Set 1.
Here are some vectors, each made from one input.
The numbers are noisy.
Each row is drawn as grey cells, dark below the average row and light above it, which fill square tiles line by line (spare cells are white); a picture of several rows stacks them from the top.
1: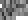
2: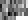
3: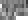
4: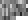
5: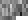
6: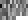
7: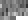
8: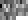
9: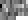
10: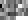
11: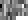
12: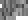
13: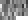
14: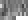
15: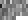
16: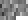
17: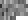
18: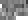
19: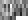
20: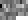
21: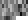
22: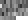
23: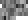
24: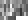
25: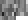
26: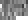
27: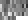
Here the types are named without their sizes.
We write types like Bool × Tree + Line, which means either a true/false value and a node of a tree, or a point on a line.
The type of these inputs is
Line.
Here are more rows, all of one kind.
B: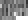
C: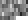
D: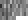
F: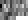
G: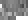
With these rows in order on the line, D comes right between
B and F.
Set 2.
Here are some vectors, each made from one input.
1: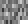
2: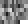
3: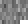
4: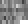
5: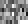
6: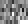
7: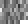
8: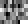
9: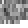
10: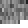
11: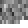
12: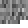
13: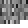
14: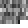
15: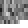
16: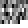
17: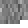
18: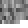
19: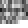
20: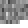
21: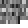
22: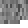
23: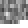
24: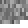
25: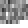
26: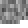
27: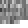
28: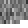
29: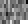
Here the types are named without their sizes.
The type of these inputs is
Line.
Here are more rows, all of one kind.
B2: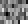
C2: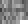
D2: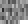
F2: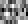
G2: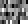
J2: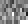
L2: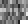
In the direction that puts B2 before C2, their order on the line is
B2, C2, G2, F2, D2, L2, J2.
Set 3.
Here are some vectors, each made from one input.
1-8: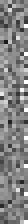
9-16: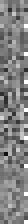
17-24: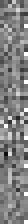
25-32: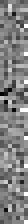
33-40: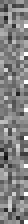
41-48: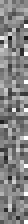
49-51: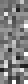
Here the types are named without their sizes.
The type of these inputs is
Line × Line.
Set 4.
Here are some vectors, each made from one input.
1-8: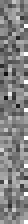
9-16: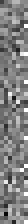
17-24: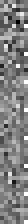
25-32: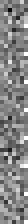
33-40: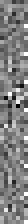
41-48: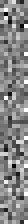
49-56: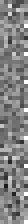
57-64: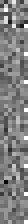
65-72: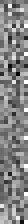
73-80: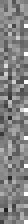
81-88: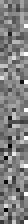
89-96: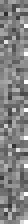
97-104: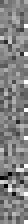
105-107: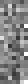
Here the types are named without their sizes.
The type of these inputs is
Line × Line.
